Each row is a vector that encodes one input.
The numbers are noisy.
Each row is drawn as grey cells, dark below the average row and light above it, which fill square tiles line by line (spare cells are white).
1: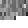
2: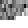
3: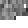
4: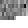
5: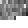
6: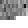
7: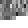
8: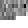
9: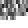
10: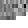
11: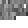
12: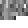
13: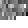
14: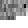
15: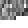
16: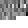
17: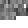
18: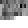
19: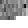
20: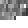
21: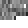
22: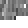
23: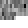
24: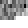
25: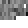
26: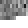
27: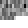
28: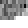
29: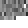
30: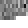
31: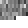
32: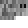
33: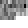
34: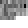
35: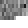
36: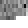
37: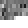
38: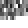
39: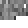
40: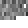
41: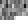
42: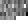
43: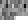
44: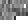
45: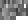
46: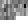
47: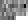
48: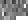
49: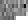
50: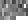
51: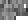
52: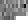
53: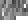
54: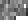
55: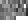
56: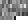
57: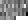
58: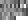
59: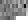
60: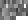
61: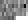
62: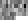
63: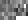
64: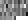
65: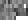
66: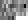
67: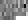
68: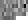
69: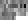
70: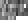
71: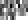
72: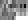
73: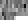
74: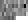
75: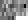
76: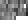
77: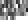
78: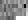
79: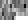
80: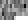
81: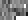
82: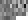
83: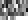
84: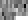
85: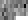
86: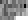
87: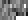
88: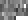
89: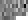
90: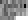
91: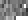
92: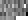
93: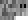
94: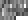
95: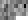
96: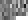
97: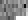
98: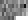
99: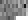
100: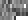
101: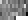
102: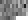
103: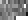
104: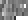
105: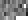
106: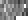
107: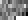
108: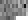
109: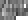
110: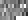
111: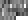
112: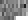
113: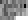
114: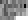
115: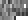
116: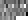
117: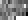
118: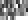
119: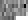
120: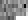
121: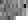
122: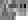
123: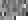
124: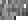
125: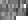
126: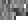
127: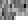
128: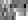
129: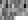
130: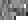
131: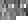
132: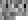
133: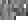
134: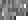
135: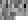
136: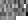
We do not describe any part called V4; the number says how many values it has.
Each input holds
a list of up to two items, each a true/false value and a value of V4.
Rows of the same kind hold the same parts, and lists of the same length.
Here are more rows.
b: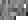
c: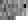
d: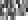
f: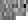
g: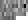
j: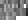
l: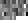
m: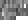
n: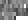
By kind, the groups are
b, j, l, m, n
c, f, g
d

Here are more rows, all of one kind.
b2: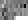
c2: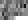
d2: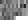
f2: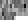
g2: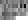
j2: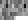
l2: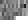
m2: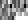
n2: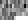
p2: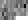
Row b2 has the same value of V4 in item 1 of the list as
c2 and p2.
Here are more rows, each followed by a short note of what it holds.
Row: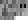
a list of one item
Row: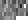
a list of two items
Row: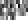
the empty list
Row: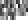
the empty list
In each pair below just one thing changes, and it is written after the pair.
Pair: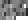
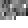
the true/false value in item 1 of the list
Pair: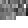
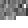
the value of V4 in item 1 of the list
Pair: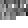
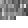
the value of V4 in item 1 of the list
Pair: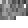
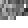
the value of V4 in item 2 of the list
